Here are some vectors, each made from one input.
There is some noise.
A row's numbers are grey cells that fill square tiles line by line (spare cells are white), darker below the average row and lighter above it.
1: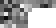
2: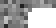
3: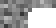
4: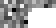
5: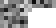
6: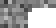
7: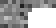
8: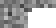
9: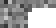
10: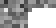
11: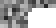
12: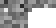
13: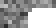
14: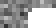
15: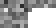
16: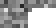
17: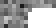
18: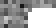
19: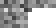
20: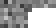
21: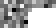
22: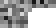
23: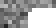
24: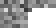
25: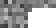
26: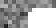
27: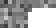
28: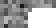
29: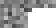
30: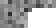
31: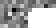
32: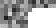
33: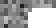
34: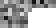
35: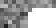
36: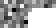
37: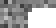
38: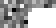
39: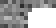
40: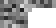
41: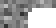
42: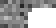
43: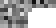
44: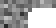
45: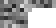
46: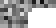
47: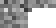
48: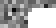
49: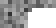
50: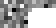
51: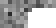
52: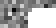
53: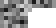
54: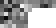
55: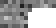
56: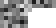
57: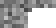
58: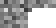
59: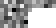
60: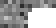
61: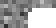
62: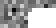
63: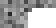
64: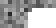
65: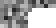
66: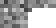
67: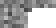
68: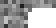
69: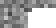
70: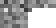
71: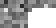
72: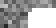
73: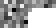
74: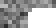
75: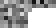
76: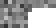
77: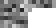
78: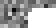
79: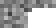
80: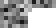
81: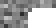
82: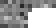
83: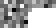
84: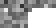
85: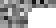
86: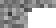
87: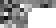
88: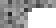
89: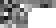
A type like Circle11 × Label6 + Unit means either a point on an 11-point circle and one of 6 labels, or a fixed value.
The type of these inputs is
Line7 + Line9.
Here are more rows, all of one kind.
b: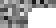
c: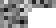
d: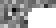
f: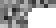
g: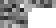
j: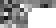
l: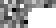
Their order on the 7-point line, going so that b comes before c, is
l, d, f, b, c, g, j.
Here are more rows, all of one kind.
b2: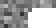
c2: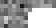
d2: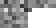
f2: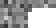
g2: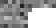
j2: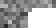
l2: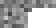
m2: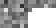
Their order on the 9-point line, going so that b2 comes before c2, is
j2, b2, c2, g2, f2, m2, d2, l2.
